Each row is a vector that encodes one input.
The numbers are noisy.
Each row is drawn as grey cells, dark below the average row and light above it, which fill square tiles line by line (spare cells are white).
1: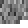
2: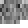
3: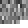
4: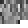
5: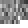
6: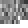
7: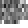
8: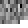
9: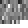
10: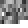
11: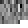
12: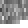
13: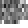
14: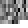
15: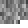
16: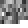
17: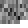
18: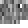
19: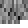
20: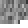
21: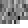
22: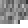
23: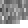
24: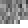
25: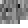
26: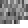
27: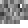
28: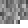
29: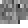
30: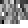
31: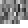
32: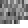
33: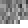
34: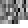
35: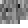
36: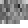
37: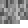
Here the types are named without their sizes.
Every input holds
a point on a circle, together with either a fixed value, or three true/false values.
